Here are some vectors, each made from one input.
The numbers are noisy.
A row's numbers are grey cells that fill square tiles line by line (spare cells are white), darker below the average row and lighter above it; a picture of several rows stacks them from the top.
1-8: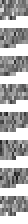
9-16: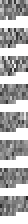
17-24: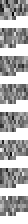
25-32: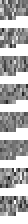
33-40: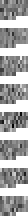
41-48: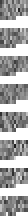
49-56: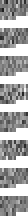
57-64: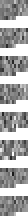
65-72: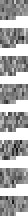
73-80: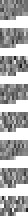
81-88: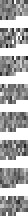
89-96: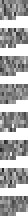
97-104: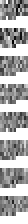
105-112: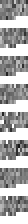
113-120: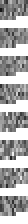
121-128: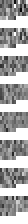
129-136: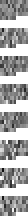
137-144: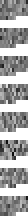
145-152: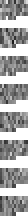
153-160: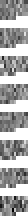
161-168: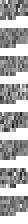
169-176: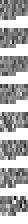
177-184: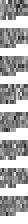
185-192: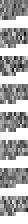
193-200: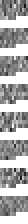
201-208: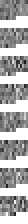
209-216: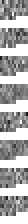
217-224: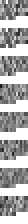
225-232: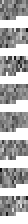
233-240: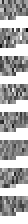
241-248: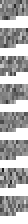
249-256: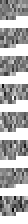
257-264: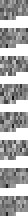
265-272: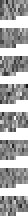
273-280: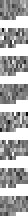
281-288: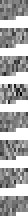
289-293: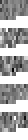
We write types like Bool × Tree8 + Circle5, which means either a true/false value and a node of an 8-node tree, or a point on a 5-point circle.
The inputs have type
(Bool × Label5 + Label8 × Label9) × Line4.
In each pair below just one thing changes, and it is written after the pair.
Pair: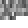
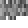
the label
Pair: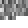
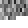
the label
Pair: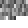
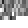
the place on the 4-point line
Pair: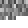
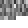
the label
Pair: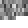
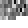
the place on the 4-point line
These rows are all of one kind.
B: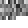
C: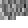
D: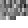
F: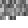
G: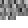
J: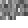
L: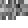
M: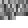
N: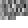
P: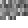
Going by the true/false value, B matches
C, G, M and N.
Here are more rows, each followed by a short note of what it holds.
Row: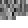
one of 8 labels, one of 9 labels and a point on a 4-point line
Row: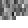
one of 8 labels, one of 9 labels and a point on a 4-point line
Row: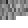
one of 8 labels, one of 9 labels and a point on a 4-point line
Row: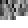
one of 8 labels, one of 9 labels and a point on a 4-point line
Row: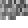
one of 5 labels, a point on a 4-point line and a true/false value
